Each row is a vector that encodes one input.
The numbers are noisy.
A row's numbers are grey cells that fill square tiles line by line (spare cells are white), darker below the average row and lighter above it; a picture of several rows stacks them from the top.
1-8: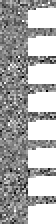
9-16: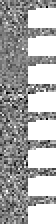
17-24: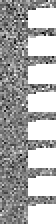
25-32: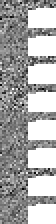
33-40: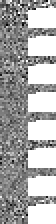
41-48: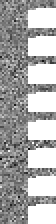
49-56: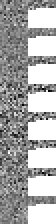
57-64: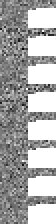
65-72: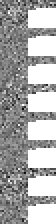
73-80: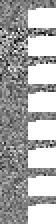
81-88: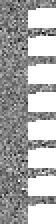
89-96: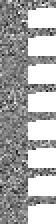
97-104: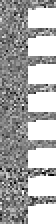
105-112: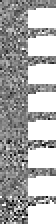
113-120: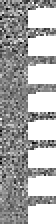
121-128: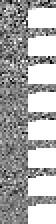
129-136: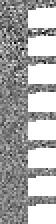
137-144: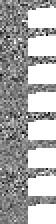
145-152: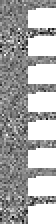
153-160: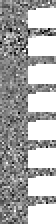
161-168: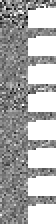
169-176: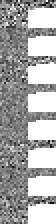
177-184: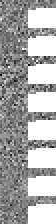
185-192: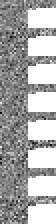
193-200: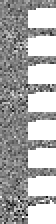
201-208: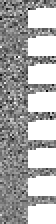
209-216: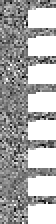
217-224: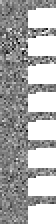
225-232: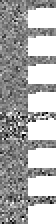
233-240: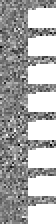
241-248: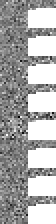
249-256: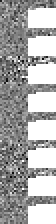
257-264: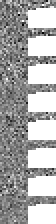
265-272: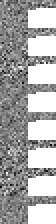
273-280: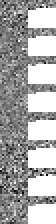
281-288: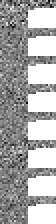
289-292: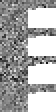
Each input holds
either a point on a 10-point line, or a list of up to two points on an 11-point line.
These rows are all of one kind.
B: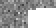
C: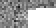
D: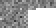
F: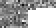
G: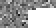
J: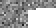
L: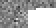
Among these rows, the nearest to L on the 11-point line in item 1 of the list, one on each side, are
B and C.
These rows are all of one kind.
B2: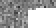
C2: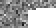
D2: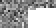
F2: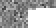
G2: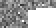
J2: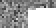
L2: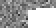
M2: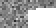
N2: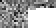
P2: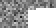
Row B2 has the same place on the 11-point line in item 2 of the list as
D2 and J2.
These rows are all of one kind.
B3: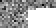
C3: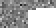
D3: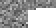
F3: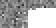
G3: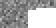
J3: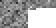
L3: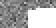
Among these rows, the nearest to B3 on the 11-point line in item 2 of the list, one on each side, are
J3 and L3.
